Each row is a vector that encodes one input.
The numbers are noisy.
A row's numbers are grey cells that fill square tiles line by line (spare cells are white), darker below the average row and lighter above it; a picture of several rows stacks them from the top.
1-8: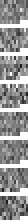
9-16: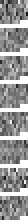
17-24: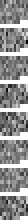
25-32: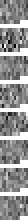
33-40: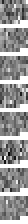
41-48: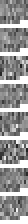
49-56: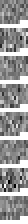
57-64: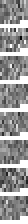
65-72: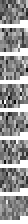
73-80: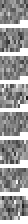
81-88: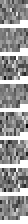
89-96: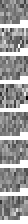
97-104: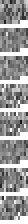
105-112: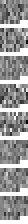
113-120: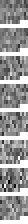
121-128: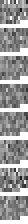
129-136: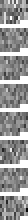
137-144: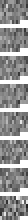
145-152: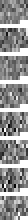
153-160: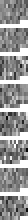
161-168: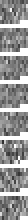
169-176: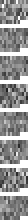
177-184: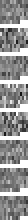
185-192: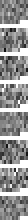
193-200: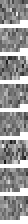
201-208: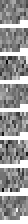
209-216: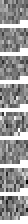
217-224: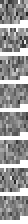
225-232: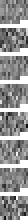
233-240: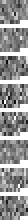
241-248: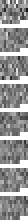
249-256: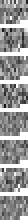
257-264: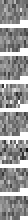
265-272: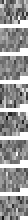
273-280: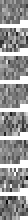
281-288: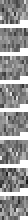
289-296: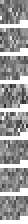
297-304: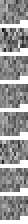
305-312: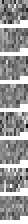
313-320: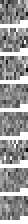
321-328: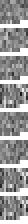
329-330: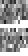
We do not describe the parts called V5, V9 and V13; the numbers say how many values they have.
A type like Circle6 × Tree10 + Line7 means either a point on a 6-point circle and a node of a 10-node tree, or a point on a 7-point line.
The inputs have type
Label8 × V5 + List2(Circle6) + V9 × V13.
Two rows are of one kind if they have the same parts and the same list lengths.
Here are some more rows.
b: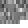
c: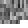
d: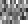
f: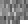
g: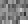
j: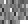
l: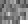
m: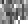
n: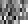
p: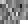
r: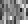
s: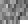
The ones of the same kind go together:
b, f, g, l, s
c, j, p
d, m
n
r

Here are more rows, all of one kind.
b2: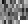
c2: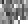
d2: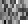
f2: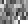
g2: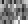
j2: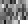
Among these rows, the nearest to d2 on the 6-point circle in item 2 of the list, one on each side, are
b2 and j2.
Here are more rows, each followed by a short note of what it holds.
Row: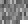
a value of V9 and a value of V13
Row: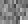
a value of V9 and a value of V13
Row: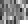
a list of one item
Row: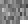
a value of V9 and a value of V13
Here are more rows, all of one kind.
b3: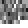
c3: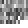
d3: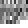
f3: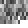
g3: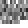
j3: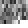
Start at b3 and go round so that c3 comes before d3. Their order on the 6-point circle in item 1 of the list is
b3, j3, f3, c3, d3, g3.
